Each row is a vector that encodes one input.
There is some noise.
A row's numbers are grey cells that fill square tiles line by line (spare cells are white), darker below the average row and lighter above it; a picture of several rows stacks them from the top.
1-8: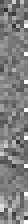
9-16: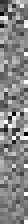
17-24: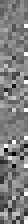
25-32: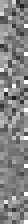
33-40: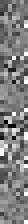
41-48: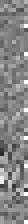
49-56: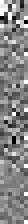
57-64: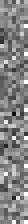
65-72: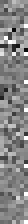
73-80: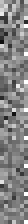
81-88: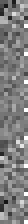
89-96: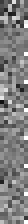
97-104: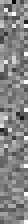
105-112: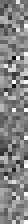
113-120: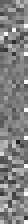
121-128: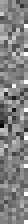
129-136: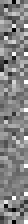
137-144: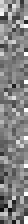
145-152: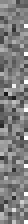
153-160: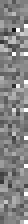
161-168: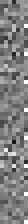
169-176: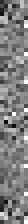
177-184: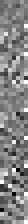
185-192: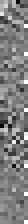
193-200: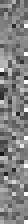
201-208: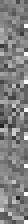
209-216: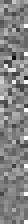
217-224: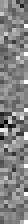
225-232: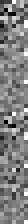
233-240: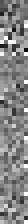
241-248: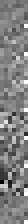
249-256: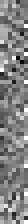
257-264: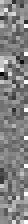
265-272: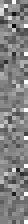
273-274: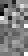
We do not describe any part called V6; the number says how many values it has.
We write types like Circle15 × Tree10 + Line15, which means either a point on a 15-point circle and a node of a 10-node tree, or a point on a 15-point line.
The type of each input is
(Bool × Bool × Bool + V6) × Tree8 + Tree16 + Unit.
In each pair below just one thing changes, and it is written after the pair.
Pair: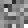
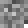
the value of V6
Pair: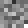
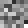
the value of V6
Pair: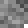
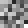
the value of V6
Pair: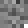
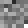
the node of the tree
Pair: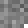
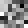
the node of the tree
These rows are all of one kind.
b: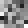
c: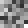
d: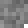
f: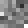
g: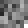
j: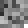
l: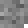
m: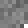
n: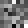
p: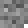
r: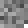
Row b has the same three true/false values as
g and r.
